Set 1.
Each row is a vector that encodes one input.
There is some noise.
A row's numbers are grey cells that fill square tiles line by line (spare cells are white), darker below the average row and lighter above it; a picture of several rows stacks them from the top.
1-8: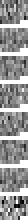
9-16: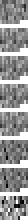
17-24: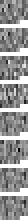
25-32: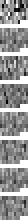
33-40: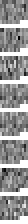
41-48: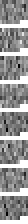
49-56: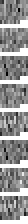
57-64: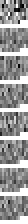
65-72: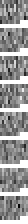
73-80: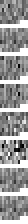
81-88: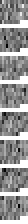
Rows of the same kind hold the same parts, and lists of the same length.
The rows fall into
2 kinds.
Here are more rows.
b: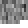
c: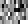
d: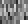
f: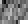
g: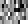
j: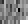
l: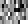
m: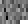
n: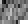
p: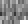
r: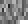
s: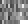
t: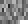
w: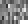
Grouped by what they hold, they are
b, d, f, j, m, n, p, r, s, t, w
c, g, l

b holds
a point on a 9-point circle.
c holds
a fixed value.
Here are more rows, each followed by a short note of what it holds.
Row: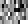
a fixed value
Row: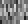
a point on a 9-point circle
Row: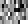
a fixed value
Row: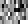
a fixed value
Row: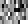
a fixed value
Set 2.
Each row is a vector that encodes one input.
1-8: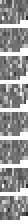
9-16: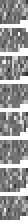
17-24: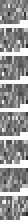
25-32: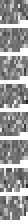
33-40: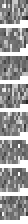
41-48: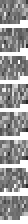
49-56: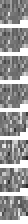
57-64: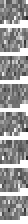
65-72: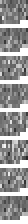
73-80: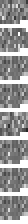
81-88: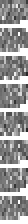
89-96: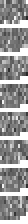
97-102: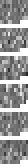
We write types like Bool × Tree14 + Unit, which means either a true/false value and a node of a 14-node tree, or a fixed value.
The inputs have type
Bool × Bool × Bool × Bool.
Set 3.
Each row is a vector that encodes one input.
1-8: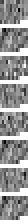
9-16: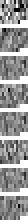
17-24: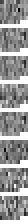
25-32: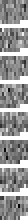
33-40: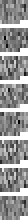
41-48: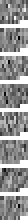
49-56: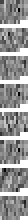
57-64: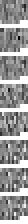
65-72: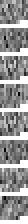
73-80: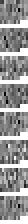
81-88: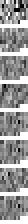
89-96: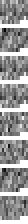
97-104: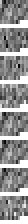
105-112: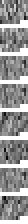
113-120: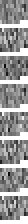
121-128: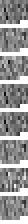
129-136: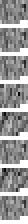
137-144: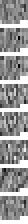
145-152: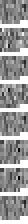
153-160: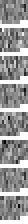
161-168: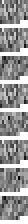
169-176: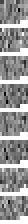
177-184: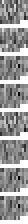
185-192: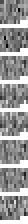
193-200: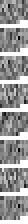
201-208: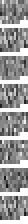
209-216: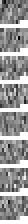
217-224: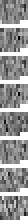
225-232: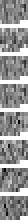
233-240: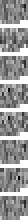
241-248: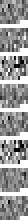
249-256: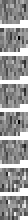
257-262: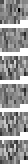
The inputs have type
Circle9 + Unit.
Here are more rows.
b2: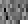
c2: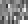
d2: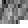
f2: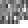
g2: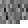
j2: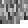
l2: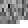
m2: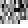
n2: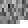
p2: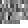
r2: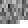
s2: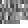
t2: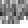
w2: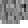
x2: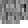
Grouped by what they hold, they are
b2, c2, d2, f2, g2, j2, l2, n2, p2, r2, s2, t2, w2, x2
m2

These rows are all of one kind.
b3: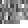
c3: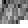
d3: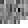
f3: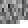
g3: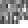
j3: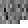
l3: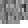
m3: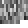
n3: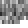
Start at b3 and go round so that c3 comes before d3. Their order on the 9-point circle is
b3, m3, g3, c3, j3, l3, n3, f3, d3.
